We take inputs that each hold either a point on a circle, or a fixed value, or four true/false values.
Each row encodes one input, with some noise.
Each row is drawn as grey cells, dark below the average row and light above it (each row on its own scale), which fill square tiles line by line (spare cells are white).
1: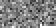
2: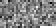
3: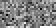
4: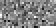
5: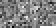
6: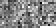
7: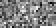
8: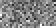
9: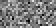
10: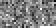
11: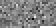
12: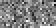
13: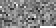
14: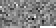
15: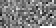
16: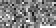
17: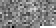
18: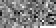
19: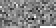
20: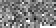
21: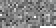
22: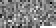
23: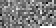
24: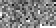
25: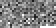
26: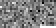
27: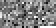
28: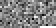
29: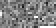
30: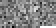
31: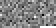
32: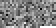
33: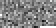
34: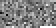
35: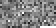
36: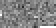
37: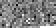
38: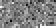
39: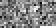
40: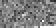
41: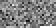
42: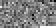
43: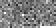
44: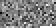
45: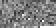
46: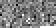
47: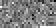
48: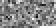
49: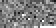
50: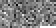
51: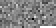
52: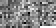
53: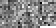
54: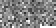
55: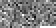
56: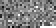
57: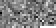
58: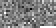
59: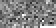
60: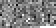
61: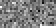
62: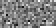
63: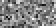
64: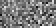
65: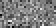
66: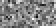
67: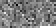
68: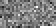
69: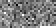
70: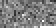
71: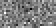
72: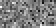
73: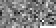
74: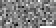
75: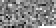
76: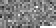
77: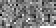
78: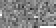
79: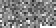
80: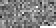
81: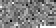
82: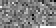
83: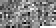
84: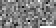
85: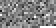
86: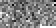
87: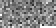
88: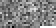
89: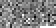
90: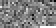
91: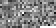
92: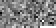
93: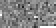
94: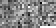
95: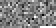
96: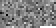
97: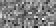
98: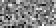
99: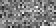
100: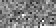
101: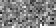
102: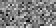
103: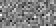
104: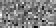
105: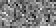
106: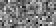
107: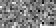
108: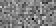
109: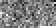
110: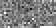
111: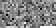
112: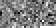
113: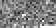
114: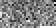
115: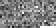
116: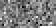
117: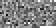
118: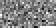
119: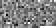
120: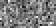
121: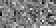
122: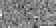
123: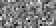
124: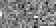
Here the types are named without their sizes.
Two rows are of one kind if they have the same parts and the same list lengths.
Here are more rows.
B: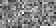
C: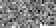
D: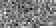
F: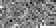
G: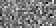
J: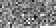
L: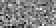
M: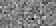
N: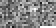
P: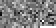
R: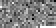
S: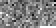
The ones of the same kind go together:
B, N
C, D, F, G, J, M, P, R, S
L

